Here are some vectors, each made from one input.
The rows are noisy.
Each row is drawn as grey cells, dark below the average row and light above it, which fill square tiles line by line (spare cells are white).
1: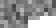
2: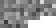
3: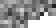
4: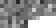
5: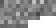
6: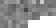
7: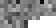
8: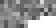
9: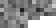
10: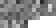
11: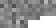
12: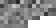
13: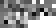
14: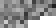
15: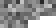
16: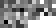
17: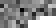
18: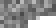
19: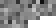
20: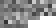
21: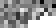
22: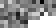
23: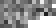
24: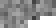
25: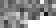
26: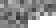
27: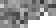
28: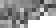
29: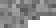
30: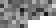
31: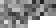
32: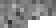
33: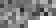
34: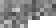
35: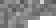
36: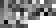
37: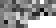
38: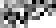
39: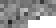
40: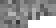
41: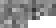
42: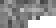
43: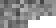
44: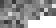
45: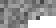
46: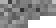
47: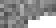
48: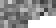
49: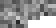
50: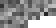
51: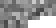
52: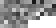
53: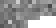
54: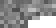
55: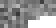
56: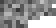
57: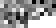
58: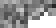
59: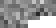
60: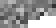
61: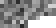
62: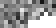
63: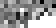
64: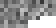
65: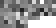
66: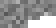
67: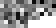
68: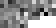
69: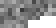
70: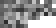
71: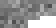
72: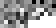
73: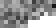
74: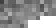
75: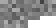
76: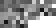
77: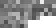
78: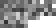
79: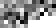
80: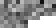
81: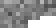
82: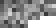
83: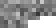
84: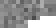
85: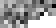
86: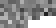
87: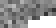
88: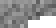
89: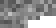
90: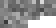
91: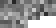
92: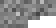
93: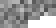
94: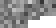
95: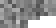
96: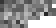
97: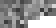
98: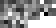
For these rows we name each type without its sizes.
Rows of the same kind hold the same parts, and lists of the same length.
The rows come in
2 kinds.
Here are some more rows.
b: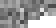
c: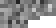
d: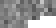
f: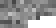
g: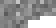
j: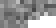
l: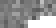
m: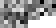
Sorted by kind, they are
b, d, f, g, j, l
c, m

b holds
a point on a line and a node of a tree.
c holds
a point on each of two lines.
